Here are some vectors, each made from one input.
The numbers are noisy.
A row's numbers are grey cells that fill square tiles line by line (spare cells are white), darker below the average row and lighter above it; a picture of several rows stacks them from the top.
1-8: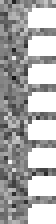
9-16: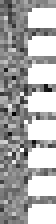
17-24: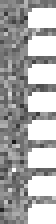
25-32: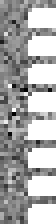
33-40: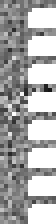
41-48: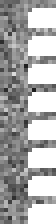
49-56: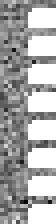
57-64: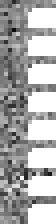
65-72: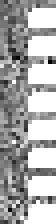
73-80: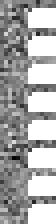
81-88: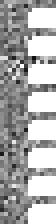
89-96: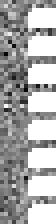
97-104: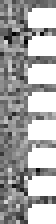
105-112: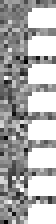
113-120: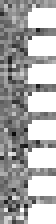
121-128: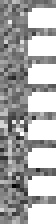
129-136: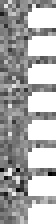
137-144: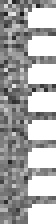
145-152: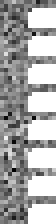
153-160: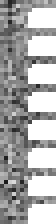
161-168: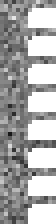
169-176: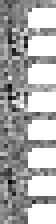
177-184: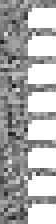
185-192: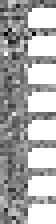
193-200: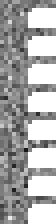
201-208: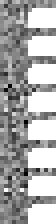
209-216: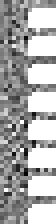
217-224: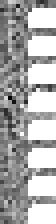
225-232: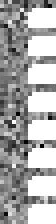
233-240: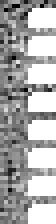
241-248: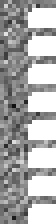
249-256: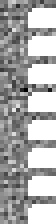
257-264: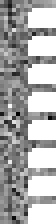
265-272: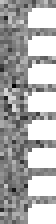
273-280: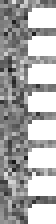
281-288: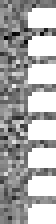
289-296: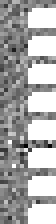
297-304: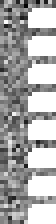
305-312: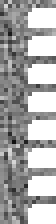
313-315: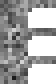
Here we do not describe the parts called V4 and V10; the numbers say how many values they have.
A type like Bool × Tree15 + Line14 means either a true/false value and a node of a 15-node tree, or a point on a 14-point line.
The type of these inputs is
(Bool × Bool × Bool + V10) × (Line9 + V4) + Label8.
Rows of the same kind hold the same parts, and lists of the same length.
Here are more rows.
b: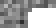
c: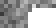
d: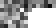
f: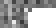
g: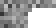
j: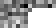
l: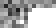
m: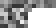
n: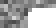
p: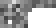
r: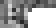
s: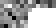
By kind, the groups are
b
c, g, n
d, j, m, s
f, r
l, p

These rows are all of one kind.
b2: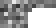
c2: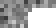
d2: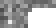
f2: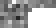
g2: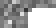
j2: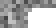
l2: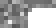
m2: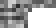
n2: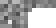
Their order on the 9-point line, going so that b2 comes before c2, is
m2, f2, b2, g2, n2, j2, l2, d2, c2.
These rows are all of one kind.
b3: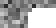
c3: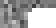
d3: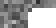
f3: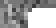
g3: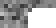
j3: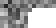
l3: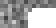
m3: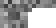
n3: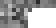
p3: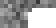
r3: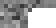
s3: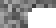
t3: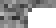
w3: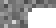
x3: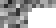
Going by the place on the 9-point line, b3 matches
g3, j3, r3 and t3.
